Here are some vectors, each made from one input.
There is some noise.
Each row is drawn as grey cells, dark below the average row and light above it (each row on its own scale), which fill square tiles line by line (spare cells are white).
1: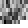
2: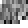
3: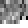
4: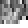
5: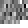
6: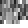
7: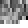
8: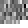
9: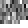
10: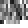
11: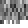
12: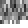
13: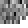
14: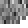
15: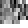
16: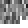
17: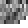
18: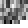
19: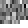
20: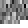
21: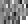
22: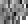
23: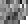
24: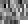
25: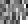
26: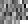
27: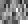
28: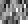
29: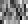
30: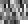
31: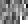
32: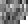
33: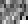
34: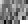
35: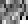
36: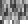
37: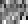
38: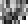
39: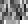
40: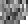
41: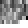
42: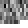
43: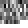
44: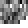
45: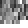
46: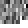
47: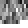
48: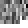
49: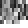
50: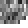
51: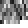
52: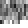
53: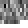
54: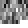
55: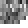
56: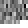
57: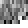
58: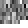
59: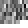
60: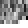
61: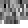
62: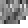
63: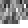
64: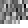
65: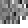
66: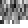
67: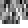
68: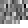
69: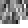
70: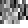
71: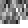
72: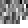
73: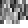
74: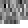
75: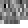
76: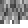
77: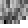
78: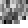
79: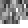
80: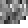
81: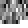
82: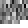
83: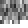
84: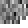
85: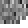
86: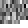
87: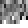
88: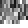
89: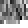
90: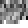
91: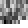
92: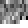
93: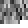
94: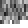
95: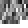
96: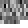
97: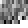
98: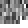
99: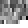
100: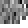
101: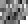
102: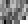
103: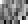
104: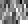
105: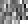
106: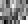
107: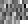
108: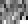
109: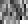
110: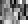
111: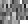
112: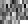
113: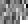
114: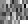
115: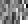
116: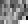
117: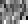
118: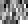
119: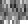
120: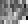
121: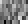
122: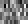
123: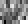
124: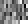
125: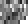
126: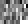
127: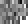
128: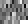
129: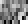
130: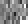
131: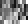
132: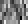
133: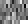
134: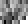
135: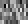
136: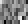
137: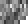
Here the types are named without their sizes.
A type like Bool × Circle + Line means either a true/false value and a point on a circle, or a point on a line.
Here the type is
Bool × Line.
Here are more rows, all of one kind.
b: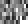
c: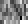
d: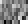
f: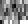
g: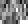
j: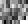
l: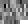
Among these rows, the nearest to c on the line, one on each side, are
f and j.
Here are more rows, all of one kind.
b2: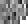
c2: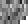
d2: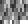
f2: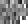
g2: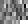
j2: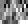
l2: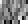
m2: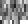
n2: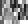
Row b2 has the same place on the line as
d2, f2 and m2.
